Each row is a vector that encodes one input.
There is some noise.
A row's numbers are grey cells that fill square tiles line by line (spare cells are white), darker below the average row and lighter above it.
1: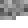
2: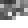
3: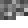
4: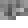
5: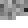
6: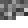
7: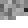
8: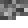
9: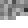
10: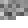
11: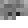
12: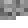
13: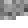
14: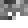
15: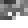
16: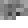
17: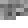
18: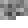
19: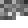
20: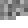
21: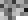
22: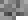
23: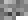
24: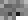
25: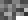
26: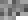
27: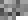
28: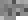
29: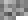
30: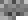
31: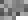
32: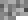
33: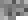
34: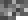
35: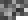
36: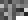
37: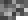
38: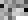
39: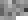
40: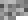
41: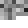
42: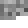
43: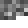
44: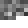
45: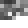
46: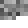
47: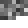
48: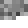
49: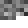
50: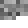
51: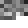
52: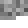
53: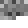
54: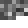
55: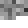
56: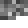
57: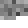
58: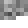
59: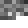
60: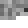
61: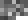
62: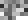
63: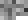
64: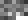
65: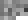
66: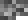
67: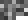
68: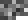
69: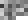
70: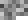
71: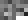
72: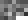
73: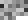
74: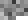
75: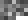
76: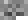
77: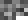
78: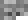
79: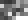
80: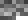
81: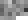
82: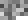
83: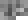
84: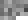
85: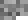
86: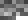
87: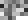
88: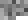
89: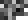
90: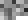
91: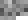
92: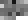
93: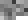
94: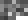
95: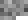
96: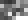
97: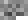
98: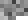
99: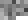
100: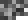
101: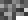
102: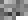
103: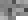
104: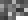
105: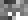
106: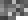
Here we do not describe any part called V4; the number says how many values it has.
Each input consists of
either three true/false values and a value of V4, or a list of up to two points on a 5-point line.
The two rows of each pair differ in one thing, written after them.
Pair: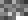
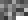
the place on the 5-point line in item 1 of the list
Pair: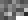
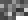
the place on the 5-point line in item 2 of the list
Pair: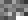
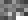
the place on the 5-point line in item 2 of the list
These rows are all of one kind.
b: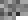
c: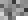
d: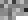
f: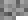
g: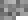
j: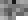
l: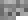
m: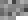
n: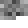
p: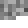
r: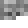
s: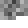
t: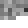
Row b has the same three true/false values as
g, l, p and r.
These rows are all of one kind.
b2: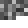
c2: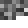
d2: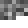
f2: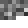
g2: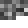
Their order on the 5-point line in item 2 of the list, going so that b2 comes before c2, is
f2, d2, b2, c2, g2.
